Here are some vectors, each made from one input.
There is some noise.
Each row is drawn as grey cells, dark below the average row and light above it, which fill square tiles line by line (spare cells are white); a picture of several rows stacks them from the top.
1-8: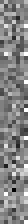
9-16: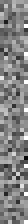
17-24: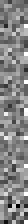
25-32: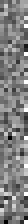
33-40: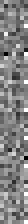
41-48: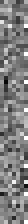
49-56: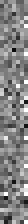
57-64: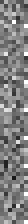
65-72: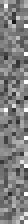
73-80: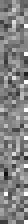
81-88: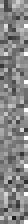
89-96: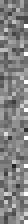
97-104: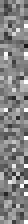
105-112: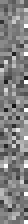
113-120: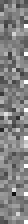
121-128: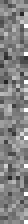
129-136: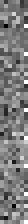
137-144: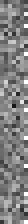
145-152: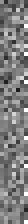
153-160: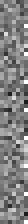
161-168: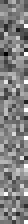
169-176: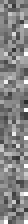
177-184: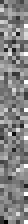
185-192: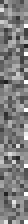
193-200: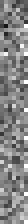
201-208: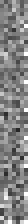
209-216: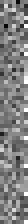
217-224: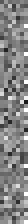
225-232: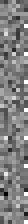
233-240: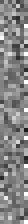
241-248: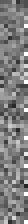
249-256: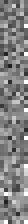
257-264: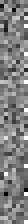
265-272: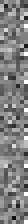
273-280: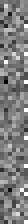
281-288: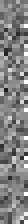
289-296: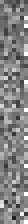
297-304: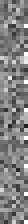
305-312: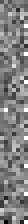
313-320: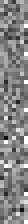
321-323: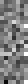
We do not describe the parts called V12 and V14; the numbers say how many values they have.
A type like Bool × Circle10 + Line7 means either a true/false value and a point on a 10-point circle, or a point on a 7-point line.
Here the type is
(Circle6 + V12) × Circle8 × V14.
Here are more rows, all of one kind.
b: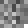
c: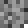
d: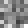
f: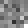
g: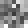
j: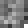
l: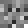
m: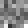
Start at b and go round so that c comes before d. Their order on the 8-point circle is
b, m, c, l, f, g, d, j.
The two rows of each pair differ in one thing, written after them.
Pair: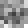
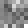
the place on the 6-point circle
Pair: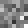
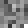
the place on the 6-point circle
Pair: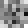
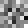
the value of V14
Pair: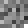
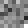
the place on the 8-point circle
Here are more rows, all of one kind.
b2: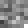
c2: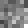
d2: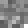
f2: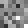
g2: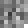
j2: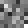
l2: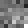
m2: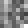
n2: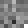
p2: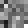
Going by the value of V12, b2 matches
c2, d2, f2 and l2.
